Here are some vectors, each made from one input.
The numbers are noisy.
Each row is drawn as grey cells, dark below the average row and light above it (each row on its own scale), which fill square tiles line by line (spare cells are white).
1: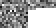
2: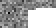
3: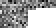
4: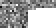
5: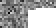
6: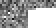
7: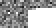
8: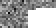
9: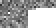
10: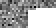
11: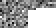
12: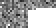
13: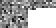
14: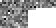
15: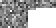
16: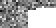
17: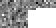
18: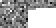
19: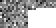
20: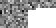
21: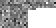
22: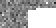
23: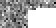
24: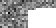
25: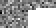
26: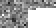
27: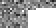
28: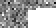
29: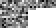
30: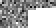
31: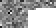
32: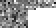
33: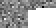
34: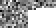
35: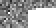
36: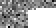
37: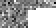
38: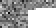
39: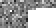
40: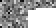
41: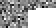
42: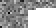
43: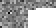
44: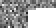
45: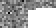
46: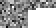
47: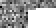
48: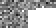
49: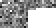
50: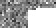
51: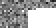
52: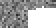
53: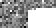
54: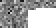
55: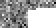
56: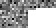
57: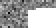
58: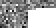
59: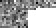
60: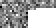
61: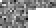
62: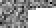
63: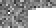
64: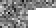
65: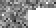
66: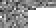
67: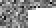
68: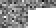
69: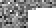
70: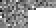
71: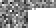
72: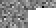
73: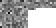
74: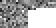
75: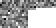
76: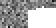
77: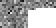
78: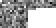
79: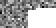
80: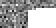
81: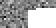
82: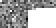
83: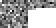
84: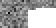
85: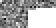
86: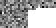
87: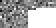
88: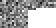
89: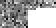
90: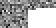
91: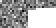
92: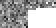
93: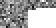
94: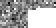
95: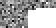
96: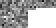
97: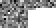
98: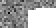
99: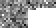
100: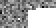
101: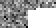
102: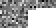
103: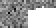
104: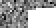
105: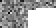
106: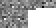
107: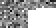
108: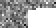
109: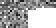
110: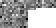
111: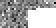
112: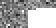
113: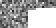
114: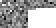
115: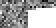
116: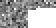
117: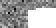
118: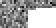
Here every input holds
a point on each of two 7-point lines, together with either a point on a 6-point line, or a point on a 7-point line.
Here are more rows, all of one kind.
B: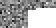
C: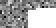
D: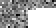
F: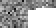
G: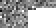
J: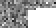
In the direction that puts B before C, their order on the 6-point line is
G, D, F, J, B, C.
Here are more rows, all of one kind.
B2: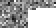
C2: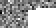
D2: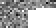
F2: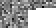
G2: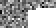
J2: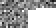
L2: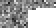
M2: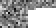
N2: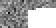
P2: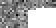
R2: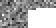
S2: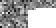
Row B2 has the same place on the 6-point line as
L2 and R2.
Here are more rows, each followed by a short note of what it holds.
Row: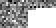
a point on each of three 7-point lines
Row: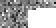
a point on a 6-point line and a point on each of two 7-point lines
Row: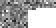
a point on a 6-point line and a point on each of two 7-point lines
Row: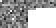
a point on each of three 7-point lines
